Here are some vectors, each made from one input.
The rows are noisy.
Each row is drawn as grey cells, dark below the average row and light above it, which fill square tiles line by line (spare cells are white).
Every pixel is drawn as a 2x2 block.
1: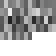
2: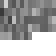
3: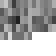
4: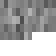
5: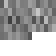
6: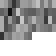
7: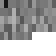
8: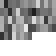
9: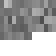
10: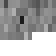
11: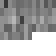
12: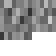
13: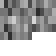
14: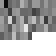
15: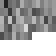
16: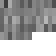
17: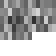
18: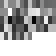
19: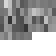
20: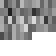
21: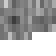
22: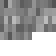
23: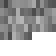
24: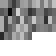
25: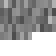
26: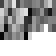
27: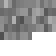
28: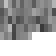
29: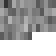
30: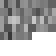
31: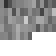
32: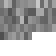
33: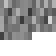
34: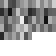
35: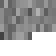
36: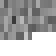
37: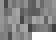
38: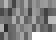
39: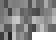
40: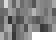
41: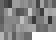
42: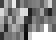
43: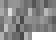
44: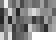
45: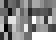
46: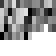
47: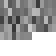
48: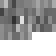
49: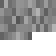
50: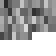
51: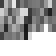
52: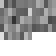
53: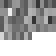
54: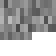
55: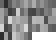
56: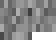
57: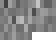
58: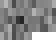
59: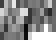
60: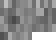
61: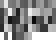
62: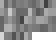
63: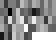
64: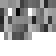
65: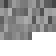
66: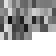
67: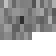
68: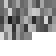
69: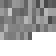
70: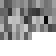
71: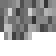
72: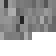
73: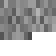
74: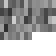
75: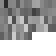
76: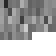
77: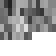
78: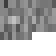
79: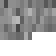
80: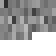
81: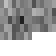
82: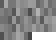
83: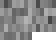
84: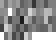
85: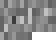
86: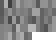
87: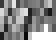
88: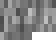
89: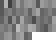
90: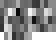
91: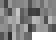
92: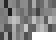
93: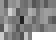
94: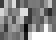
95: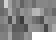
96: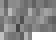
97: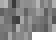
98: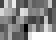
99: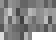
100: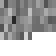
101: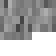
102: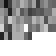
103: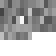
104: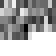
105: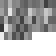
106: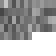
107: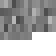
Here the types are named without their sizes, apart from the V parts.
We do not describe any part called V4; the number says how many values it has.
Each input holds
a list of items, each a point on a line and a value of V4.
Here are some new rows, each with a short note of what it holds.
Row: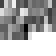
the empty list
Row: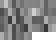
a list of one item
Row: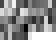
the empty list
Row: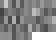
a list of one item
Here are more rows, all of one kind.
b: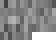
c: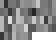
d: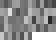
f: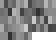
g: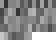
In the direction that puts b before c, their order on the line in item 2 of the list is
f, b, g, d, c.
